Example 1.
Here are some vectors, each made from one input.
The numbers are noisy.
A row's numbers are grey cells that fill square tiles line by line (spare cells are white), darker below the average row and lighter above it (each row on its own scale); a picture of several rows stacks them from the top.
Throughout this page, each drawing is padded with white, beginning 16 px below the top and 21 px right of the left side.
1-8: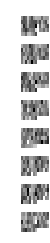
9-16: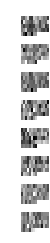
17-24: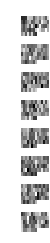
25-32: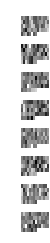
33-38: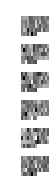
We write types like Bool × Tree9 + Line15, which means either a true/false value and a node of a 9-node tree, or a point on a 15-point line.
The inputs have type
Bool × Bool × Bool.
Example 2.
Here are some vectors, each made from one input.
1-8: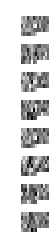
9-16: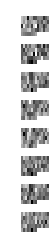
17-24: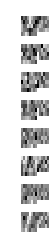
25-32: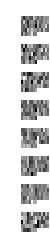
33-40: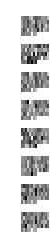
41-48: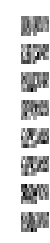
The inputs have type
Bool × Bool × Bool.
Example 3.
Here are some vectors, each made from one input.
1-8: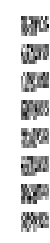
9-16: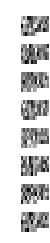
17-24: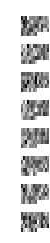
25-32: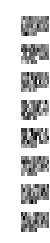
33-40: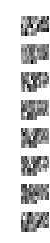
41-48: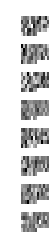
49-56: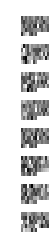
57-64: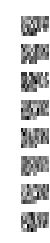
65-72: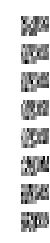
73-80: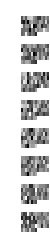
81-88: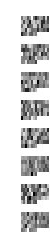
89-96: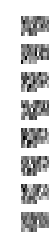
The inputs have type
Bool × Bool × Bool.
